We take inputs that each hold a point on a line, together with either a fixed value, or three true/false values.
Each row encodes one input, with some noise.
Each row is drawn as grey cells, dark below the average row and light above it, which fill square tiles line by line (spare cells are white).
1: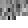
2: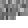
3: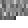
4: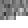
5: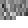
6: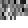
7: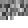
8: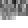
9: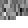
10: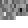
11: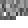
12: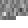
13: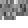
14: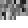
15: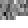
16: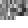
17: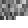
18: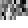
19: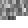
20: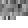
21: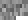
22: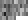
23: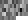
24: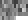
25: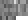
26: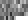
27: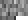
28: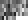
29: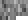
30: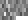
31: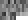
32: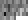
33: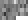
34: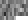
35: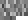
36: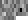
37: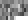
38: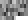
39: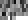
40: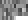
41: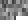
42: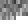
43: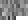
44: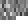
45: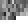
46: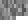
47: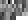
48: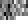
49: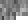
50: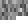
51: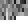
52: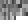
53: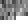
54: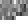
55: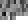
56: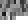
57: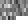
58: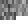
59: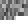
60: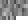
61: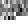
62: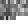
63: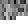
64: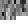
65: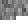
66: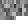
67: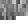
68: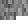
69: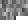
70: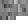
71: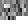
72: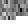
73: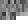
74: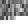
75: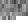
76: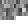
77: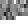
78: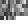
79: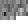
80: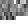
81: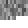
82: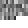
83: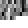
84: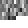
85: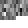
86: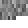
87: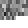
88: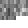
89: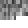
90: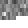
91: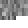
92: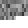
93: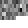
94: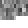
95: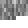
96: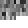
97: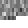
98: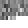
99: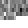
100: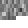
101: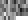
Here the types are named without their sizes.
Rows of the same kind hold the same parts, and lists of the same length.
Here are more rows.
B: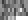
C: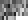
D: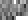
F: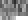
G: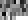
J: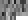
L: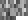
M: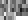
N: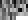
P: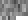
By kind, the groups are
B, C, D, F, L, M, P
G, J, N

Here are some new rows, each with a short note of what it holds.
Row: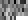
a point on a line
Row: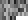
a point on a line
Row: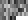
a point on a line
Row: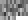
a point on a line and three true/false values
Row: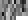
a point on a line
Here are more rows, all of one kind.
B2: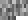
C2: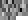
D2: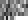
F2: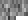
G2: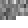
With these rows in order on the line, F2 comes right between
B2 and C2.
